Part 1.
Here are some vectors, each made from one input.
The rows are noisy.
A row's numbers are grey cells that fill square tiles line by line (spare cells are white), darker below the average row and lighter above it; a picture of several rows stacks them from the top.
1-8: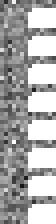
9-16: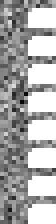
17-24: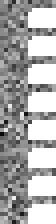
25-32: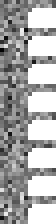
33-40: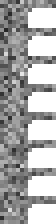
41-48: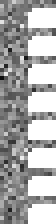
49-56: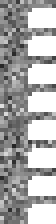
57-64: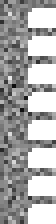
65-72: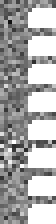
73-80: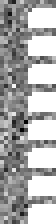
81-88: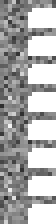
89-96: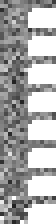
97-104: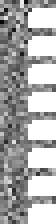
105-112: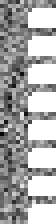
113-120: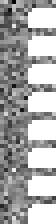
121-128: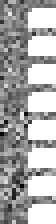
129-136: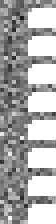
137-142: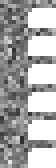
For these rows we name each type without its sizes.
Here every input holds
either a fixed value, or four true/false values.
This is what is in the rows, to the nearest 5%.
About 5% of them hold a fixed value. The rest hold four true/false values.
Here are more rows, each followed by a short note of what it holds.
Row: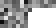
a fixed value
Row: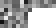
a fixed value
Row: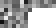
a fixed value
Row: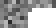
four true/false values
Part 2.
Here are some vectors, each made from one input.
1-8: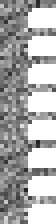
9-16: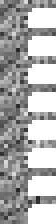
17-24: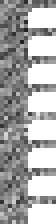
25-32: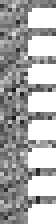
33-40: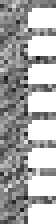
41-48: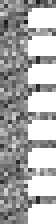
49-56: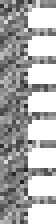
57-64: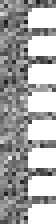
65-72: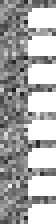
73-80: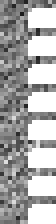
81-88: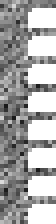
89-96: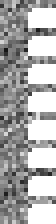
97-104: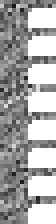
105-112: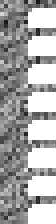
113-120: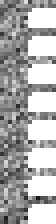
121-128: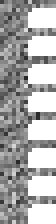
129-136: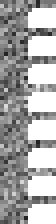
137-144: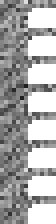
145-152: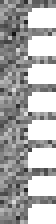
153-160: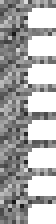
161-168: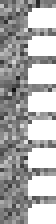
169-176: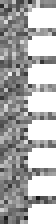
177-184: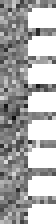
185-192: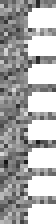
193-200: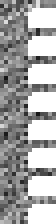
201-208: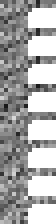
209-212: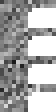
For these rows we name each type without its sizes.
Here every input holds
four true/false values.
